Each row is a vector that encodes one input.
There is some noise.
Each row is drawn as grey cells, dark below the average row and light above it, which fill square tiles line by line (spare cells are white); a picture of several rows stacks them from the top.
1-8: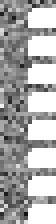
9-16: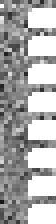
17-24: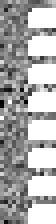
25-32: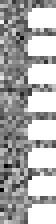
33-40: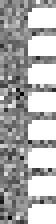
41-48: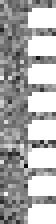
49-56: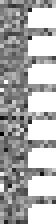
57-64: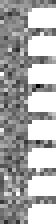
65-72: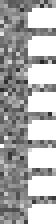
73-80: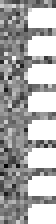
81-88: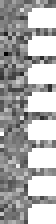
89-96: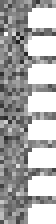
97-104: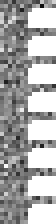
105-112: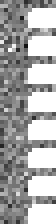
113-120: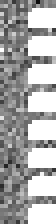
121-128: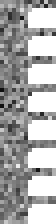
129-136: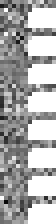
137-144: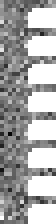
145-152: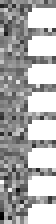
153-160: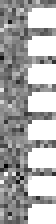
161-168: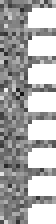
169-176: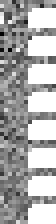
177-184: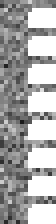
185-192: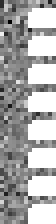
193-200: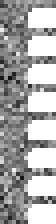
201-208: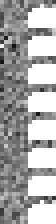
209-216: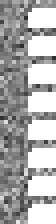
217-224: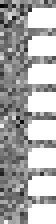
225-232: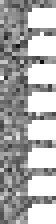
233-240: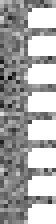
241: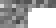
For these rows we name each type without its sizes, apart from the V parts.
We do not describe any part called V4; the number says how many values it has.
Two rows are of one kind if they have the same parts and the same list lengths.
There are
4 kinds of row.
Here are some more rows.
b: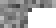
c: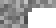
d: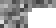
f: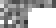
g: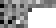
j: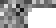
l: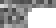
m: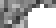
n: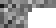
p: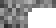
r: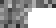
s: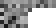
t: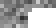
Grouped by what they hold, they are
b, d
c, f, l, m, t
g, n, p, r, s
j

